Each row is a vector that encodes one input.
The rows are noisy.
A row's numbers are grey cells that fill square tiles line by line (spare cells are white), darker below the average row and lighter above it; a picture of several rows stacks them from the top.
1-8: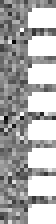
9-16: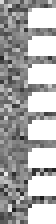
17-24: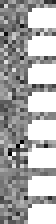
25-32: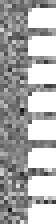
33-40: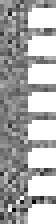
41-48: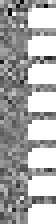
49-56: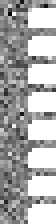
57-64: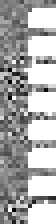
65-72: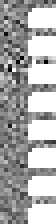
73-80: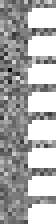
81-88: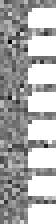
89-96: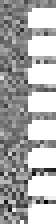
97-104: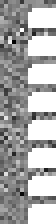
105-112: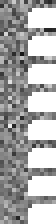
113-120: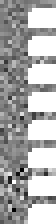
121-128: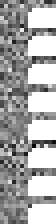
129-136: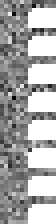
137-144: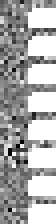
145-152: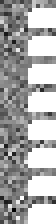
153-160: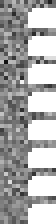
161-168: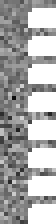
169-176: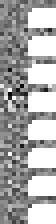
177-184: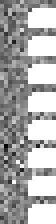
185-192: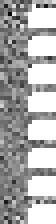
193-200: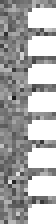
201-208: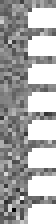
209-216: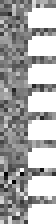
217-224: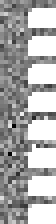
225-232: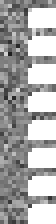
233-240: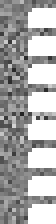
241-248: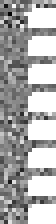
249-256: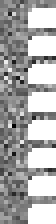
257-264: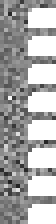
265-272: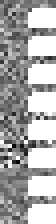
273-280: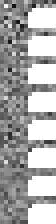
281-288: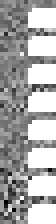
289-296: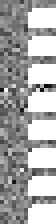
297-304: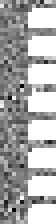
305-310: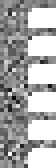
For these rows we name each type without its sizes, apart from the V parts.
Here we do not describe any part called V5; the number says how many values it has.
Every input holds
either a point on a line, or a list of items, each a true/false value and a value of V5.
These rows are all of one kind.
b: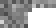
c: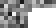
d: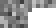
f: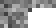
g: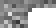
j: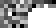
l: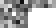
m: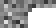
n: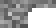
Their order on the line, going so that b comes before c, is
l, g, f, m, d, b, n, j, c.
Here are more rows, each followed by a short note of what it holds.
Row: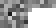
a list of two items
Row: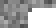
a point on a line
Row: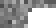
a list of two items
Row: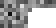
a list of two items
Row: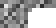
a list of one item
